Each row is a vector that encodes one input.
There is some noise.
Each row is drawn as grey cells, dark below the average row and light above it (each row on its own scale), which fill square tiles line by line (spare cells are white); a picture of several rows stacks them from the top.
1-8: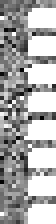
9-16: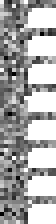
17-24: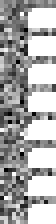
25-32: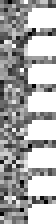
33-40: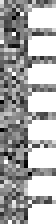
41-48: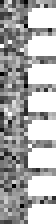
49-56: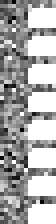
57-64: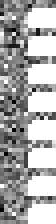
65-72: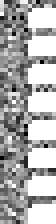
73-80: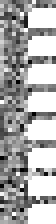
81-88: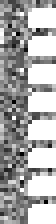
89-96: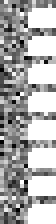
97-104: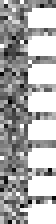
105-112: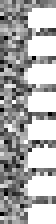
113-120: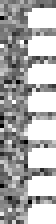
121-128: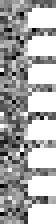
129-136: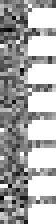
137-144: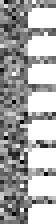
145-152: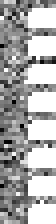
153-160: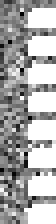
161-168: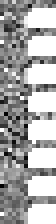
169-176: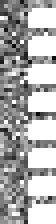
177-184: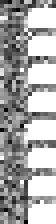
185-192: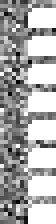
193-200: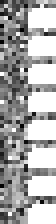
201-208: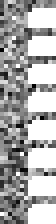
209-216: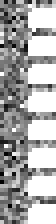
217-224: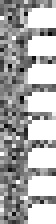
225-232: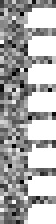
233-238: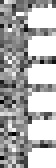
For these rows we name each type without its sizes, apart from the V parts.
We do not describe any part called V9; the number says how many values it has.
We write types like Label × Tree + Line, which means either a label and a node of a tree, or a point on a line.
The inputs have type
List(Line × V9).
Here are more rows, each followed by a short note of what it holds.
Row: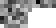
the empty list
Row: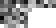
the empty list
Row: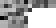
a list of two items
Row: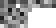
the empty list
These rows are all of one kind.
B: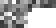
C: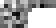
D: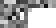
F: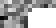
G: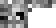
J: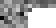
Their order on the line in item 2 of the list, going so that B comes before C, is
B, D, C, J, F, G.
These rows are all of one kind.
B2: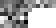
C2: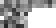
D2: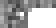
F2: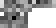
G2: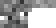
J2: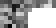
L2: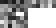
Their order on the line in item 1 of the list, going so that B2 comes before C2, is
D2, B2, L2, J2, G2, F2, C2.
